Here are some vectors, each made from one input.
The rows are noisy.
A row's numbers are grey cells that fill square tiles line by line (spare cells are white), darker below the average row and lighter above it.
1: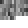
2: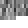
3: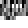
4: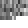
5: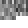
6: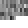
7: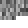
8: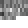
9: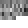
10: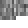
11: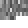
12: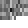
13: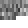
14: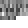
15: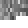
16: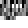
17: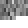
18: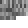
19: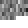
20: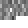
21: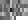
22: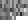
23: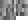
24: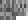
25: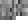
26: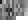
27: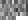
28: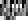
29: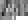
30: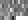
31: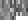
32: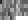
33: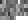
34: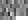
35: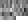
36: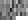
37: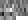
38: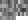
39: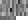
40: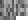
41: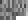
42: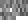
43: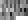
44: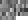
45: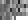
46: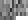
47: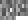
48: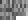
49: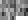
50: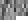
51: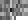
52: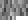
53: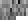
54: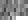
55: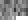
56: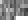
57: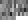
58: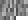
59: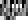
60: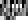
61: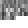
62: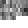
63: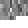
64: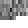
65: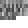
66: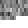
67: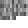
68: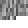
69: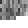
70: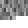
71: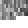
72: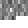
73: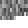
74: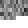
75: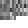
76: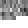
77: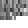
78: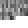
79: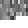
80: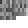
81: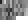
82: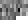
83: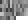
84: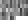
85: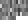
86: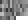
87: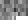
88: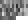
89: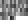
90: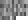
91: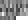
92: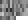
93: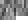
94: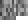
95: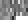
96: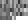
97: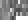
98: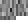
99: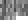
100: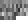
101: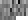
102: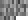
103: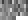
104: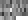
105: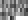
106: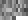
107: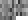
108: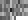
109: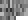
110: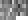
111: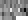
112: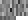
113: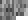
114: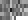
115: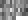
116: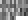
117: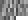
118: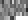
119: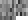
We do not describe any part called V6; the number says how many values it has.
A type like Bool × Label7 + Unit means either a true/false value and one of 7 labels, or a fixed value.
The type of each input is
List2(Label5 × V6).
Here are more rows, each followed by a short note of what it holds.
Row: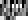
the empty list
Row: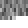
a list of two items
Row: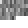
a list of two items
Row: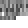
a list of one item
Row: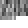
a list of two items
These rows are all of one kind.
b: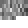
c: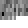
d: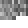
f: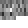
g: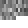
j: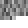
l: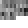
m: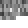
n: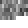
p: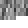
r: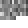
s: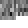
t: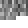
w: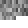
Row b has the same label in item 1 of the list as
f, g, m and w.
